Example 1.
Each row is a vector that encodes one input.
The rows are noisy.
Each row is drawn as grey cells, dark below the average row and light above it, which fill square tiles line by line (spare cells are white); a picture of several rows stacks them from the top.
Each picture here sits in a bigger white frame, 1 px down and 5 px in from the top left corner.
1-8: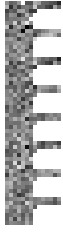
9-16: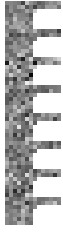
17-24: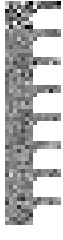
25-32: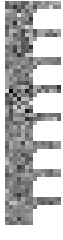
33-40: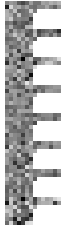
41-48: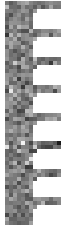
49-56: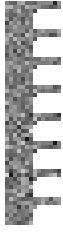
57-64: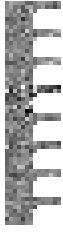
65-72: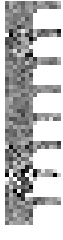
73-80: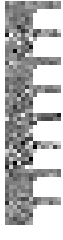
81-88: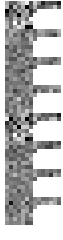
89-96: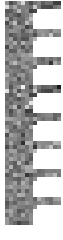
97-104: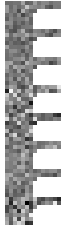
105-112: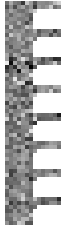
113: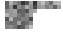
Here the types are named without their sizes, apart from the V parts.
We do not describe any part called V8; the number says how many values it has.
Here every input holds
a point on a line, together with either a point on a line, or a value of V8.
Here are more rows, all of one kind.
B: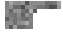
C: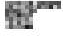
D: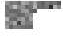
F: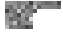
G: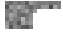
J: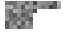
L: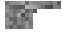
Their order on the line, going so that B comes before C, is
J, L, B, F, C, G, D.
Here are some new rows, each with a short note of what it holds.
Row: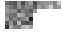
a point on each of two lines
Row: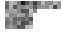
a point on a line and a value of V8
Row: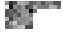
a point on each of two lines
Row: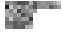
a point on a line and a value of V8
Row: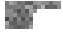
a point on a line and a value of V8
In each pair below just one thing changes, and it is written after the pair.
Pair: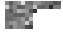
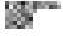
the place on the line
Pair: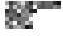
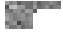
the place on the line
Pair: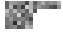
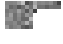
the value of V8
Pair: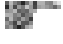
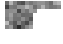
the value of V8
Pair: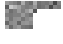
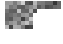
the place on the line
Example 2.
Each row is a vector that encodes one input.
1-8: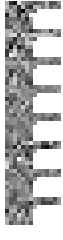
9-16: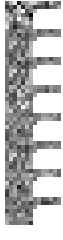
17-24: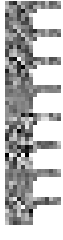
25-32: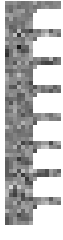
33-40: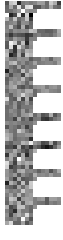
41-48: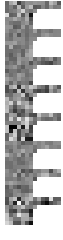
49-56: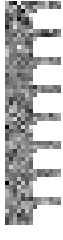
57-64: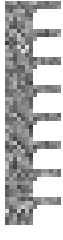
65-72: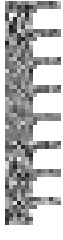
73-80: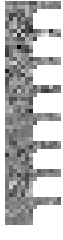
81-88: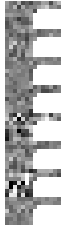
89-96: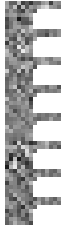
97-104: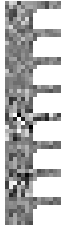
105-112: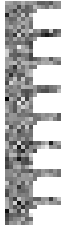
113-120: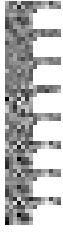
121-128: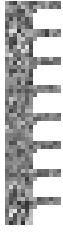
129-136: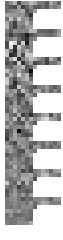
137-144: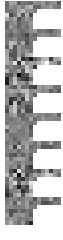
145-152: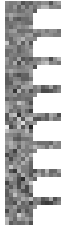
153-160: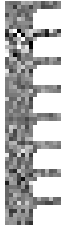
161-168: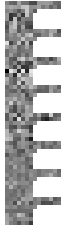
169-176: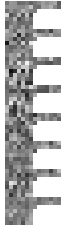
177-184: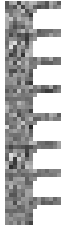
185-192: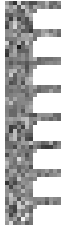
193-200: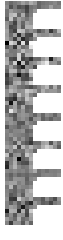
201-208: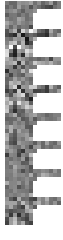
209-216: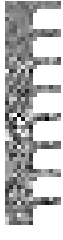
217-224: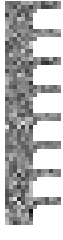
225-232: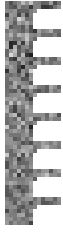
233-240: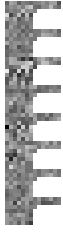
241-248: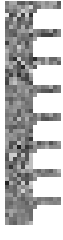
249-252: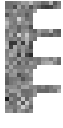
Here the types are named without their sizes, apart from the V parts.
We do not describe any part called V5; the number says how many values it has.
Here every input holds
either a point on a circle, or a point on a line, or a value of V5.
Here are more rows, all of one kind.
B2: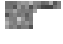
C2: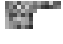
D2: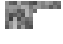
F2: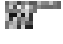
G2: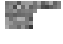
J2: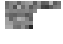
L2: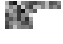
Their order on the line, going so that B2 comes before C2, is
B2, D2, C2, L2, F2, G2, J2.
